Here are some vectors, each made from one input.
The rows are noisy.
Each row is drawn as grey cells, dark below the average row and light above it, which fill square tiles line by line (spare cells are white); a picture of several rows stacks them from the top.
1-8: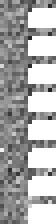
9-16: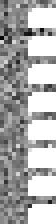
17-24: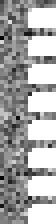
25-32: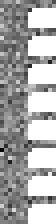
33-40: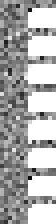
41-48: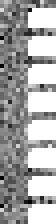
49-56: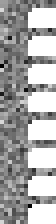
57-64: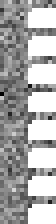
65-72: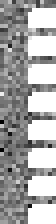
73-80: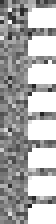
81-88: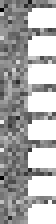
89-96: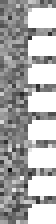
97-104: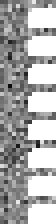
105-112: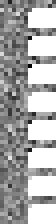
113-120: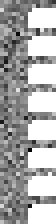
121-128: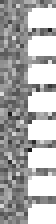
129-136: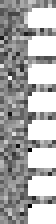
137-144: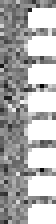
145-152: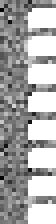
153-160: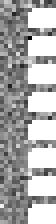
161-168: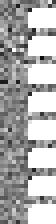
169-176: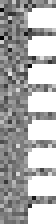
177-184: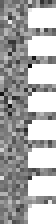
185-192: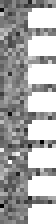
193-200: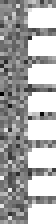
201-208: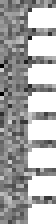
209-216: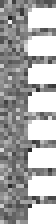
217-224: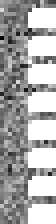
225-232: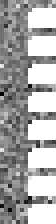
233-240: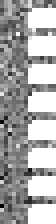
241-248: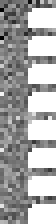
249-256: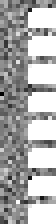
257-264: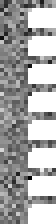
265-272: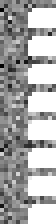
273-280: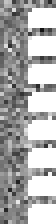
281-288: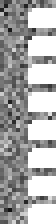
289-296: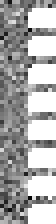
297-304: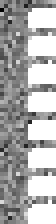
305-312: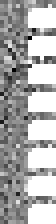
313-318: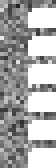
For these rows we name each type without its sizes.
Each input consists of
a point on a line and a true/false value.
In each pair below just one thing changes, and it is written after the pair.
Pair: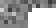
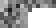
the true/false value
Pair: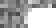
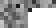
the place on the line
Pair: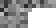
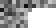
the true/false value
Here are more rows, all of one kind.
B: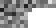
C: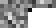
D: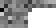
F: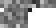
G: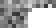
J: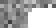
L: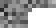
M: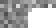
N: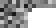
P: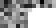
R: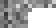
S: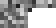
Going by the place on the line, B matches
L, N and P.
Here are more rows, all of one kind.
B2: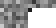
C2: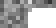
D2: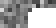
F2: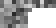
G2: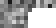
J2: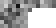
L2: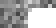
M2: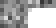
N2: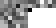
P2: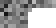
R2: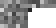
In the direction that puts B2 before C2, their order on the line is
G2, N2, B2, R2, D2, J2, F2, C2, M2, L2, P2.
